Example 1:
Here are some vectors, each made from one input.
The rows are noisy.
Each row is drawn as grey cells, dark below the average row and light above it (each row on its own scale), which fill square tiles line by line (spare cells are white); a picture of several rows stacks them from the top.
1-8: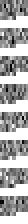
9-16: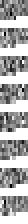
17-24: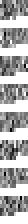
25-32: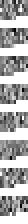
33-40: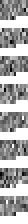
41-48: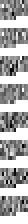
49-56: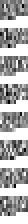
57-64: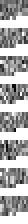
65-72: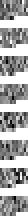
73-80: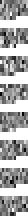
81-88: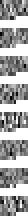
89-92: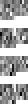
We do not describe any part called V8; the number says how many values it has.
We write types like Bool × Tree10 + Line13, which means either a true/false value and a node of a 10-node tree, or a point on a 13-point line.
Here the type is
Bool × (Tree7 + Unit) × V8.
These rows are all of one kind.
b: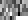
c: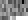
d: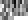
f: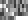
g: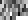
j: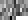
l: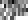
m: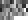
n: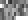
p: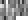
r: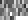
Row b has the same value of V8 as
g, l and r.
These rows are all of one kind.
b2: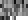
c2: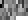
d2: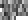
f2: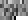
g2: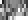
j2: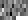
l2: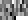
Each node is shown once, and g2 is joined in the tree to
c2.
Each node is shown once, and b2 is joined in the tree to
f2.
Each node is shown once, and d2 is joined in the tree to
c2, f2 and j2.
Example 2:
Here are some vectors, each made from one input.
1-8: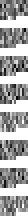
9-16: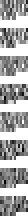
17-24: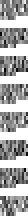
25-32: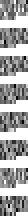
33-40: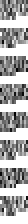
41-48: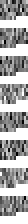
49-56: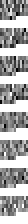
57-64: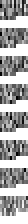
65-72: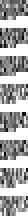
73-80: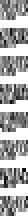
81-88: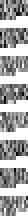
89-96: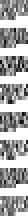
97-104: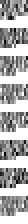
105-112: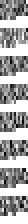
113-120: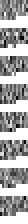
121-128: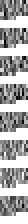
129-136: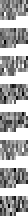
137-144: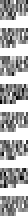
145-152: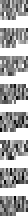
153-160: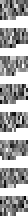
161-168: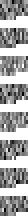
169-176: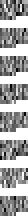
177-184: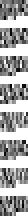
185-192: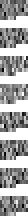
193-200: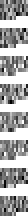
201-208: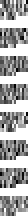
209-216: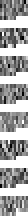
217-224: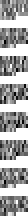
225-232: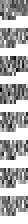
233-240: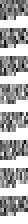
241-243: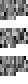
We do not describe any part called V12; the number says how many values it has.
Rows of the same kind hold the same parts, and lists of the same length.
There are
3 kinds of row.
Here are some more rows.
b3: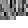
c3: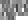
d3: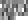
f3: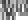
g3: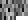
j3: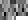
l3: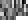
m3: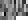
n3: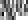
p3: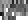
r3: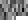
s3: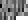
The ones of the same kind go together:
b3, g3, j3, l3, m3, r3, s3
c3, d3, f3, n3
p3

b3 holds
a true/false value and a value of V12.
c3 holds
a node of a 7-node tree.
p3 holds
a fixed value.
